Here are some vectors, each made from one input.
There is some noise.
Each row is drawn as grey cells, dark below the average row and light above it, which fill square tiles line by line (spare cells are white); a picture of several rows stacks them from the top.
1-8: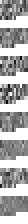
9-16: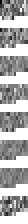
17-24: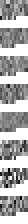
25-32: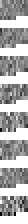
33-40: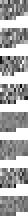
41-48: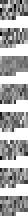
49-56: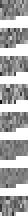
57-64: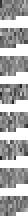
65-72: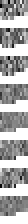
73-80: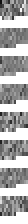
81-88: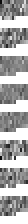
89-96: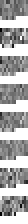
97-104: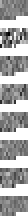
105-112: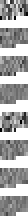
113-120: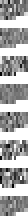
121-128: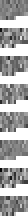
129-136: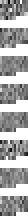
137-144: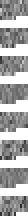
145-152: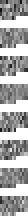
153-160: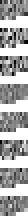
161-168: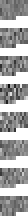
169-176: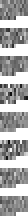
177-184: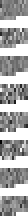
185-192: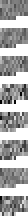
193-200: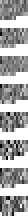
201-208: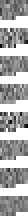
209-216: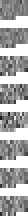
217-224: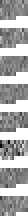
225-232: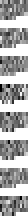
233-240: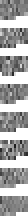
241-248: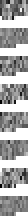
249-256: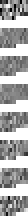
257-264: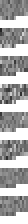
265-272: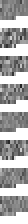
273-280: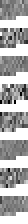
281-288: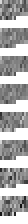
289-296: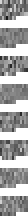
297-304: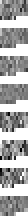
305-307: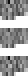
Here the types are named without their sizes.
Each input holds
either a point on a circle, or a point on a line.
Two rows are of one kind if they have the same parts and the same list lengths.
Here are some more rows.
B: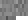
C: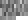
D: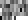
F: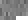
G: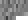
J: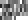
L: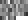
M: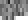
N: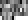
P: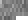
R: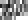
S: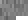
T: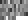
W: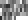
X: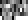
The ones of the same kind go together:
B, F, G, M, N, P, S, X
C, D, J, L, R, T, W

